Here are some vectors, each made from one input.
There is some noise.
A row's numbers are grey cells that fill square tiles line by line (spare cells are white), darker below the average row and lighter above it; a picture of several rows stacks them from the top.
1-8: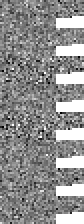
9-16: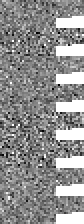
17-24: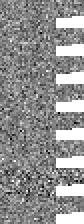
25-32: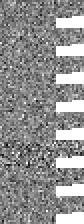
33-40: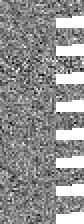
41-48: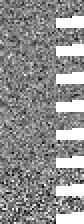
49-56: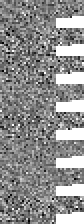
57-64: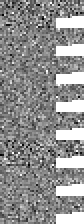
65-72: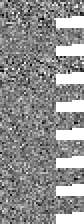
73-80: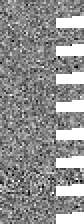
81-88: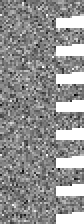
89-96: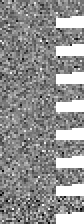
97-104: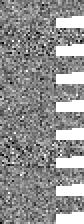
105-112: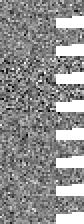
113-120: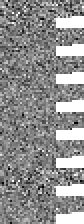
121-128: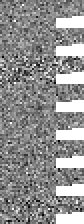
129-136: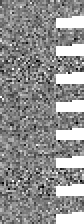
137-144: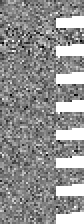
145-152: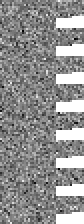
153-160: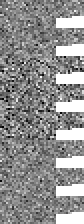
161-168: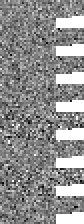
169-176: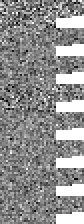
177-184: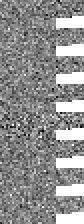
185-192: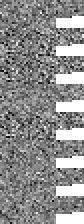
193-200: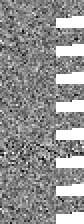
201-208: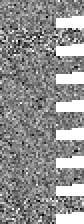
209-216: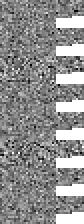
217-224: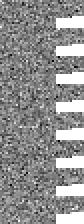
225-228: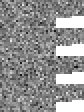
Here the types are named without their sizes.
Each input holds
either a node of a tree, or a list of items, each a point on each of two circles.
